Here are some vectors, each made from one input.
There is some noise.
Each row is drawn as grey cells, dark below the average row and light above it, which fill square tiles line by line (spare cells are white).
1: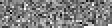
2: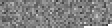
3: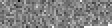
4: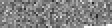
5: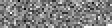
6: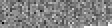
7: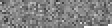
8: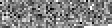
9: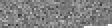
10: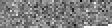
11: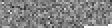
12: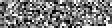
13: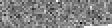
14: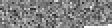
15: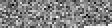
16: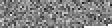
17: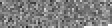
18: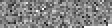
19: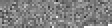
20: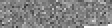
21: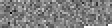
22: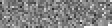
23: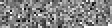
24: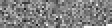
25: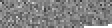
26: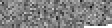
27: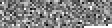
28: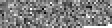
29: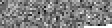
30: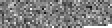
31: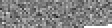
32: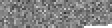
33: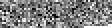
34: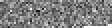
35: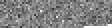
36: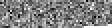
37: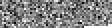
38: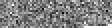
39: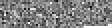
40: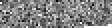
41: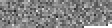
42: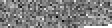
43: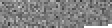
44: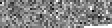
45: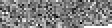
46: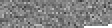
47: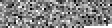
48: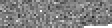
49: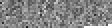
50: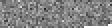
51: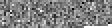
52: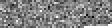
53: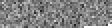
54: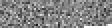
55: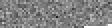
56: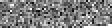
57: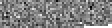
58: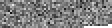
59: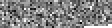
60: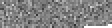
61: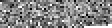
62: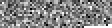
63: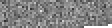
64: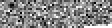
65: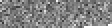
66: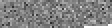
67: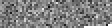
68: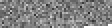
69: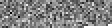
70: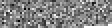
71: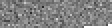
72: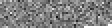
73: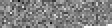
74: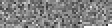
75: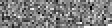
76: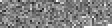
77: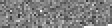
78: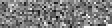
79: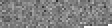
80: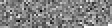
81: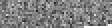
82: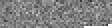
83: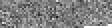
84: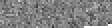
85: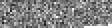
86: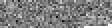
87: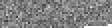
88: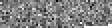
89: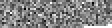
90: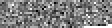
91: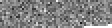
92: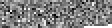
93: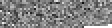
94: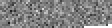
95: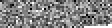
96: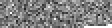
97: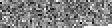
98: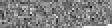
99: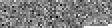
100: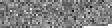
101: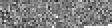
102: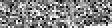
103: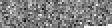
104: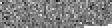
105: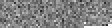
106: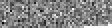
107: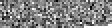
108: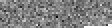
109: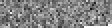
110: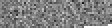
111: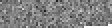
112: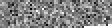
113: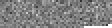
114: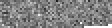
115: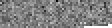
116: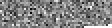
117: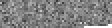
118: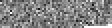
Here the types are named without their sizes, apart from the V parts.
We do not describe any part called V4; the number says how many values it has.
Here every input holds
three true/false values, together with either a point on a line, or a value of V4.
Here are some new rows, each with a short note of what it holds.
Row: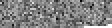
a point on a line and three true/false values
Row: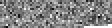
three true/false values and a value of V4
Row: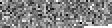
three true/false values and a value of V4
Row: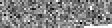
three true/false values and a value of V4
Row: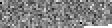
three true/false values and a value of V4
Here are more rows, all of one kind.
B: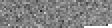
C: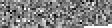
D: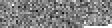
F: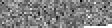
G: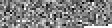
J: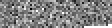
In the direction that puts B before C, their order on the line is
G, D, B, F, J, C.
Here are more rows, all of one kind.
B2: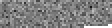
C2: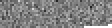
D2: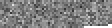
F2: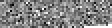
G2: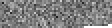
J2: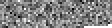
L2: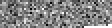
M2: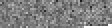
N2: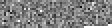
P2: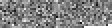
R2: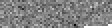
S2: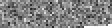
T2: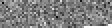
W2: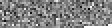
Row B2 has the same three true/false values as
C2, D2 and M2.
